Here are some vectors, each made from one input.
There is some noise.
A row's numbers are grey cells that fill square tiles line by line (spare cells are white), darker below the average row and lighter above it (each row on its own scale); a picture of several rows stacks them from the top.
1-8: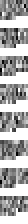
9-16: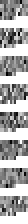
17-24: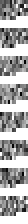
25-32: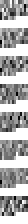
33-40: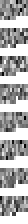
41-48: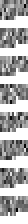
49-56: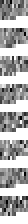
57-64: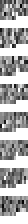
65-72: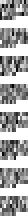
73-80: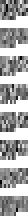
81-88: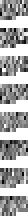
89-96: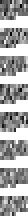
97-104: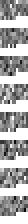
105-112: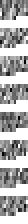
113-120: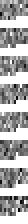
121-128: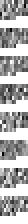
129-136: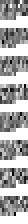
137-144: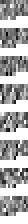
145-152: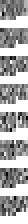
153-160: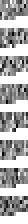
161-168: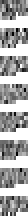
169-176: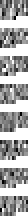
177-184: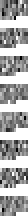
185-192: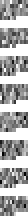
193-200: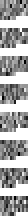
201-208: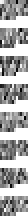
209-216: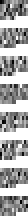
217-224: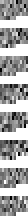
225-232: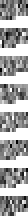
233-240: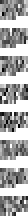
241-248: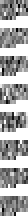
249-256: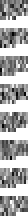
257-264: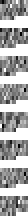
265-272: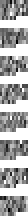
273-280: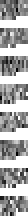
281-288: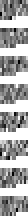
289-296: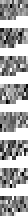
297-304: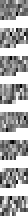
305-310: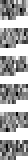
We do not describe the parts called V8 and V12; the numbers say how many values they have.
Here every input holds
a value of V8, together with either a node of a 14-node tree, or a true/false value and a value of V12.
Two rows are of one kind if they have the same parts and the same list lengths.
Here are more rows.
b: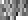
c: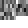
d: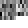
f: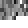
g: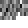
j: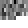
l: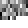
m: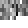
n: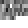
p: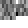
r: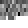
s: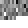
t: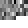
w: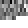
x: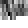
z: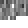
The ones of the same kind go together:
b, d, l, s
c, f, g, j, m, n, p, r, t, w, x, z

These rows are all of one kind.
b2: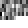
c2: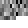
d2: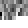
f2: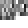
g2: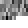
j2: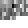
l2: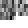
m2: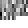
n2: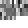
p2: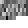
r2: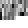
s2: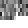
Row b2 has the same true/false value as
c2, g2 and p2.
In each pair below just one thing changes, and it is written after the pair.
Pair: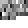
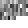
the value of V8
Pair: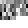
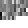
the value of V12
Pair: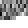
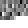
the value of V8
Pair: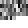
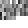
the value of V12
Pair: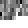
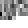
the value of V12
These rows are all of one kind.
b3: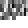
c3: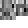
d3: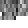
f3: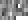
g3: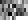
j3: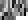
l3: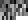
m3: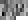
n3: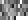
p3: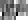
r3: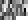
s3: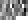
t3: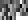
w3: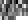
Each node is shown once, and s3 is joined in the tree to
w3.
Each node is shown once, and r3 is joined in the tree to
b3, d3 and m3.
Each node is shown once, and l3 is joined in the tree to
d3, t3 and w3.
